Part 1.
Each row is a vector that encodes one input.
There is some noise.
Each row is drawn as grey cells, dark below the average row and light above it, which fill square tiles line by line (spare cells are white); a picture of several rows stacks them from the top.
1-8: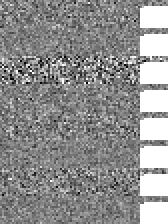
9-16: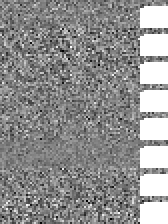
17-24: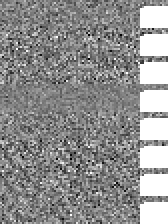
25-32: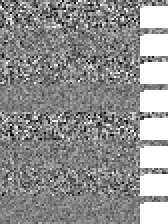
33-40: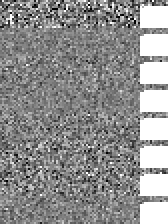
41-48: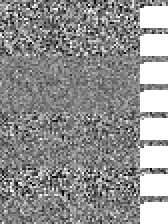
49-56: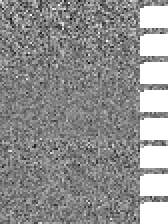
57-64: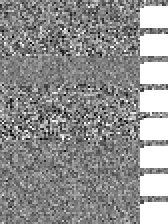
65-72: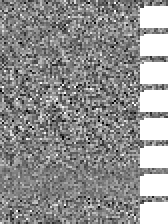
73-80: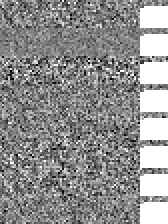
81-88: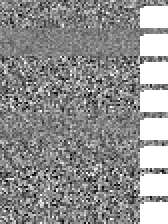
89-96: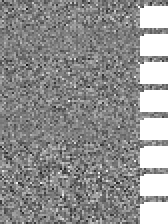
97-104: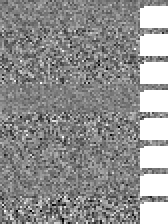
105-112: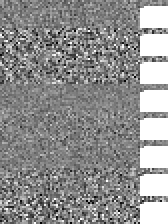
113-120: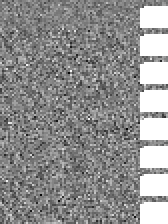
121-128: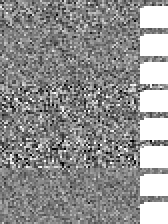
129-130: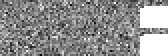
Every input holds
a point on a 19-point circle.
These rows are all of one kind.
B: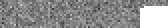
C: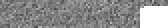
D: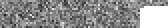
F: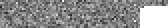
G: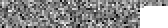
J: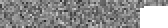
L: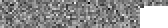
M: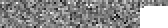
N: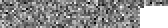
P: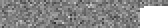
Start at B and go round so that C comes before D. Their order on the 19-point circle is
B, J, N, L, G, F, M, C, P, D.
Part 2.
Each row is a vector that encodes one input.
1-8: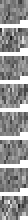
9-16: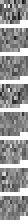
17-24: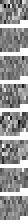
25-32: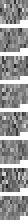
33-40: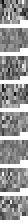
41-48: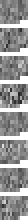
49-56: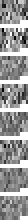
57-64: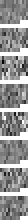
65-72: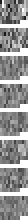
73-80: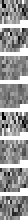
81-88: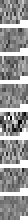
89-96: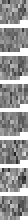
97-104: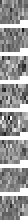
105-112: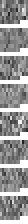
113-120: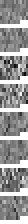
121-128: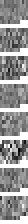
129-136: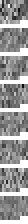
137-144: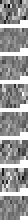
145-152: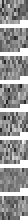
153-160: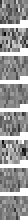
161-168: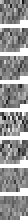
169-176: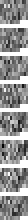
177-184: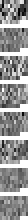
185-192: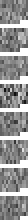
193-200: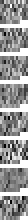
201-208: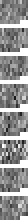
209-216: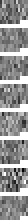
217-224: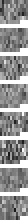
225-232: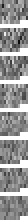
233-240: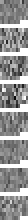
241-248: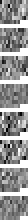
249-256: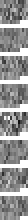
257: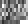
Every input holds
one of 11 labels.
